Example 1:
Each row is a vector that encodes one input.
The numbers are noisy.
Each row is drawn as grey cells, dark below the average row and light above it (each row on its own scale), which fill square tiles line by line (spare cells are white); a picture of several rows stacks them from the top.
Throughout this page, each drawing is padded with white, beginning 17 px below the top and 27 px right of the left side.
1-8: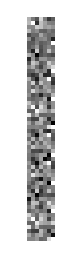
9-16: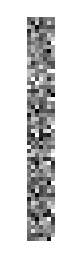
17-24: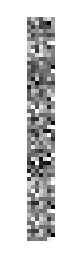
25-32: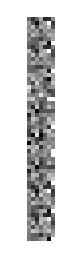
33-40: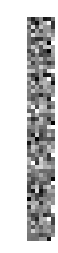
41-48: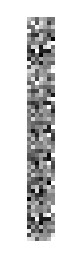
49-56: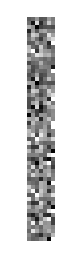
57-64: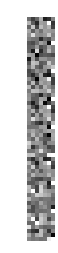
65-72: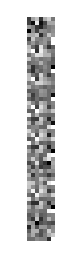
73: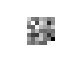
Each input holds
a point on an 8-point circle.
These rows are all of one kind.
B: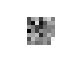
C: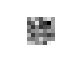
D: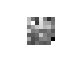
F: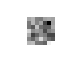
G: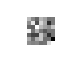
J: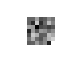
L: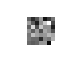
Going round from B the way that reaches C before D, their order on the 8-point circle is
B, C, F, G, D, L, J.
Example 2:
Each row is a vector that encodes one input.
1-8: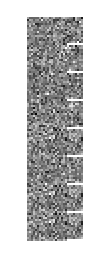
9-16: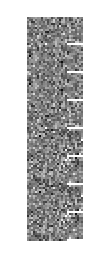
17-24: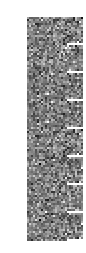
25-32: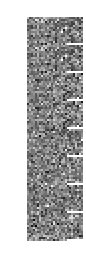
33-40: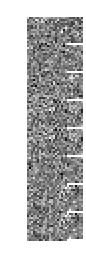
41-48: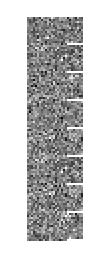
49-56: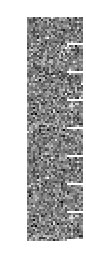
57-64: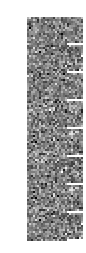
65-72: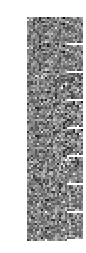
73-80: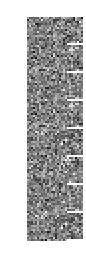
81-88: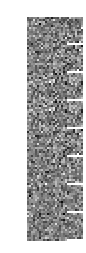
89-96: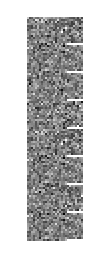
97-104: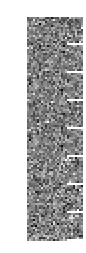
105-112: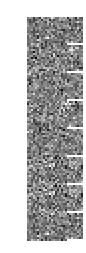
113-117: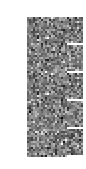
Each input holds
one of 10 labels.
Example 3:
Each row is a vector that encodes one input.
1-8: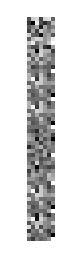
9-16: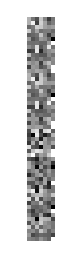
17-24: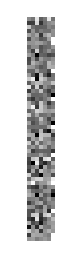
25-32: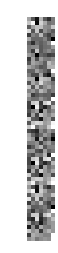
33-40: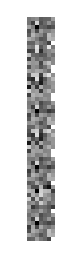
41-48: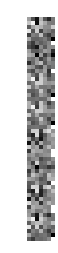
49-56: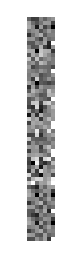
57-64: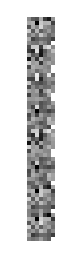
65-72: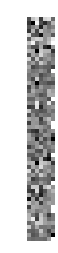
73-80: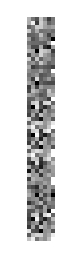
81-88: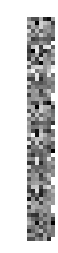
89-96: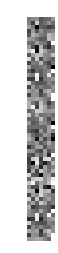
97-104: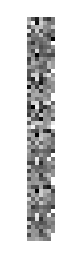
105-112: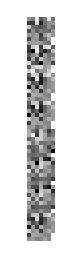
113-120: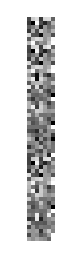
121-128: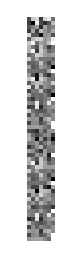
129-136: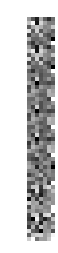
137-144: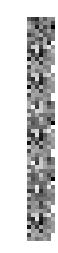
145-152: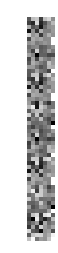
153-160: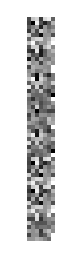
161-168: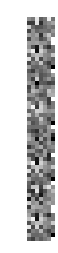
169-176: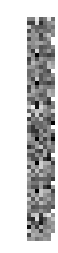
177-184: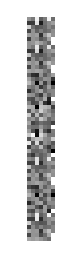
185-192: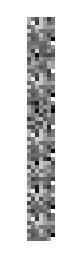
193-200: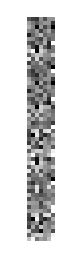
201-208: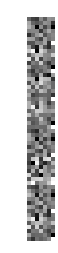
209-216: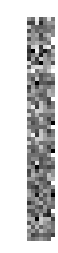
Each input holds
a point on an 8-point line.
